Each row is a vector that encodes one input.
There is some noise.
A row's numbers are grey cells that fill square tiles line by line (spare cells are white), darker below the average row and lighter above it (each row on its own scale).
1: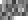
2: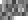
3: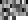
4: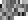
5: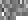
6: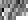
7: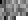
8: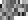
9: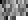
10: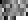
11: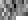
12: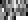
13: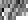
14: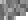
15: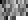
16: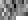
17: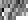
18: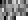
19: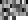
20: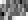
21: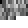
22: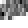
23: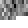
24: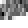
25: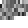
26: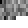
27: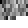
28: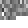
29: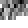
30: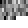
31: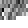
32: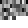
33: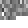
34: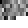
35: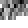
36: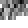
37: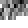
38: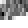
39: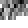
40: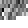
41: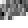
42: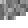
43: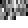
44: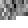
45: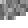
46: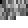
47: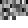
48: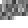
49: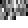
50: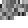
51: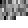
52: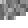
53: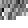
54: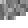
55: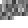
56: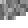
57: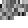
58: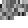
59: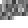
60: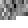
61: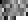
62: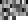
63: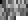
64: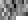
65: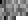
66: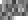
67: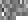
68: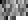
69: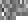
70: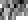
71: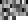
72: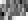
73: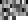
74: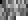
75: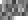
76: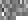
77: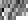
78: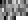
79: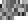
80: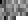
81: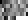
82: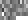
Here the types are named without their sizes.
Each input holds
either a point on a circle, or a fixed value, or three true/false values.
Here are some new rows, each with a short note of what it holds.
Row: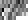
three true/false values
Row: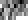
three true/false values
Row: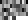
a fixed value
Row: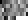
a point on a circle
